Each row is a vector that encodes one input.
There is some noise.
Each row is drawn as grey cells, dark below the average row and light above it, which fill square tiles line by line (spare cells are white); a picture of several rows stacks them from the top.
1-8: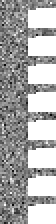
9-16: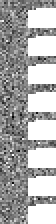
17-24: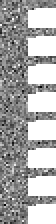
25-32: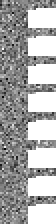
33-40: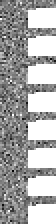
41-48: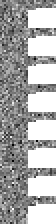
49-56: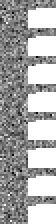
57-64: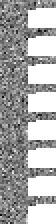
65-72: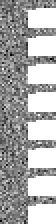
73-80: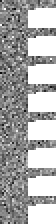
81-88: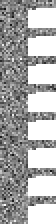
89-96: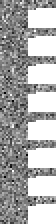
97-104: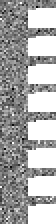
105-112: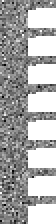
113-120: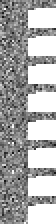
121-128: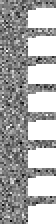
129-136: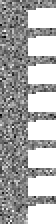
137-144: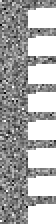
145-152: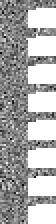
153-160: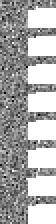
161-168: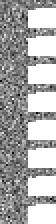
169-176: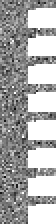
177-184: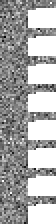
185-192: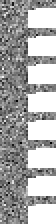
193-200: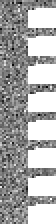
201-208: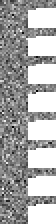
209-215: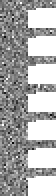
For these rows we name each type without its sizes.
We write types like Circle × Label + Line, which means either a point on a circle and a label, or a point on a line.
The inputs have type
Bool × Bool × Bool × Line × Tree × (Tree + Unit).
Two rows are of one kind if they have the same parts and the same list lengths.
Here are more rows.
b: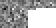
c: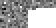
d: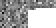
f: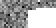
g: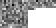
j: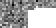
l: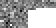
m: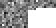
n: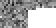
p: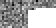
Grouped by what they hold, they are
b, c, f, l, m
d, g, j, n, p

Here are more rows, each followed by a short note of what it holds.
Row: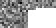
a point on a line, a node of a tree and three true/false values
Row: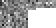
a point on a line, a node of a tree and three true/false values
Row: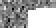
a point on a line, a node of each of two trees and three true/false values
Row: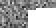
a point on a line, a node of each of two trees and three true/false values
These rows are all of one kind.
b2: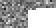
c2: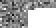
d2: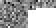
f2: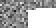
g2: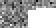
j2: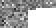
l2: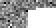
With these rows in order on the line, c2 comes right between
f2 and j2.
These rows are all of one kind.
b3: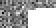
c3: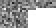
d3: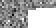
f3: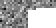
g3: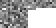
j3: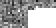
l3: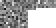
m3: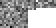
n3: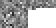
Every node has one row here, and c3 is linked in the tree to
j3.
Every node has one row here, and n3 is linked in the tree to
d3, j3 and l3.
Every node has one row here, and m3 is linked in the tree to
b3.
